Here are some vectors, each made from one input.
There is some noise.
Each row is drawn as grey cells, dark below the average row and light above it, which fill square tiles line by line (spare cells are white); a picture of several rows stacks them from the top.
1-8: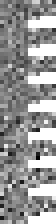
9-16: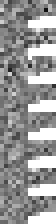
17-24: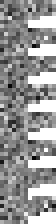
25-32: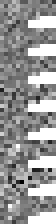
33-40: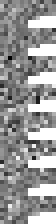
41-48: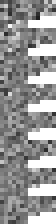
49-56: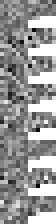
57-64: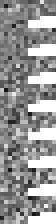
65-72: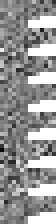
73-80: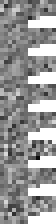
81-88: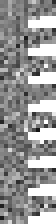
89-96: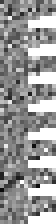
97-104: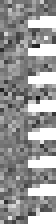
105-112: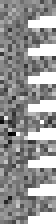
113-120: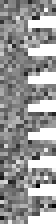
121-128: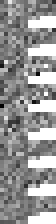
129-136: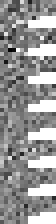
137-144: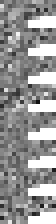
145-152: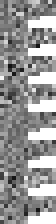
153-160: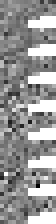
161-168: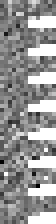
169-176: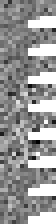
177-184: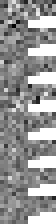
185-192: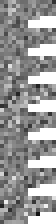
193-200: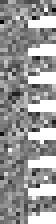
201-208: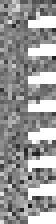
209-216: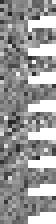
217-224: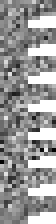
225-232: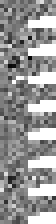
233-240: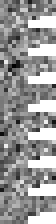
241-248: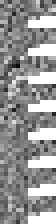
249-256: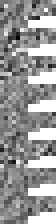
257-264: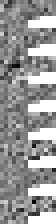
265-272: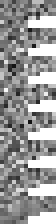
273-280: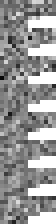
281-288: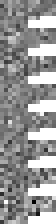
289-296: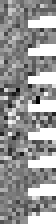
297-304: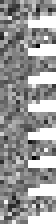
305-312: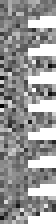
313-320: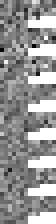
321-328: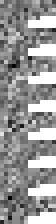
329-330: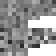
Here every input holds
either a point on a 10-point line and a true/false value, or a list of up to two items, each a point on a 3-point line and a point on a 6-point line.
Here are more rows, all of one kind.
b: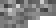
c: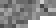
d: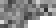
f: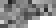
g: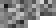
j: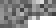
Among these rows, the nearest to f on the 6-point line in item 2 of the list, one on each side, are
d and g.
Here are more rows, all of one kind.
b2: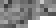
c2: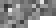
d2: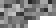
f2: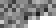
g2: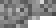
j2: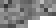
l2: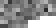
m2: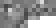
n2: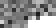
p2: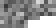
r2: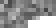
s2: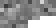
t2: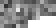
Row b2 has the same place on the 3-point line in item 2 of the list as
d2, f2, s2 and t2.
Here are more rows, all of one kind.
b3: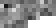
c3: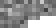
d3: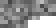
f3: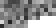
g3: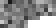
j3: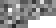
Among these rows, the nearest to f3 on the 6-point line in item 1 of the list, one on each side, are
c3 and d3.
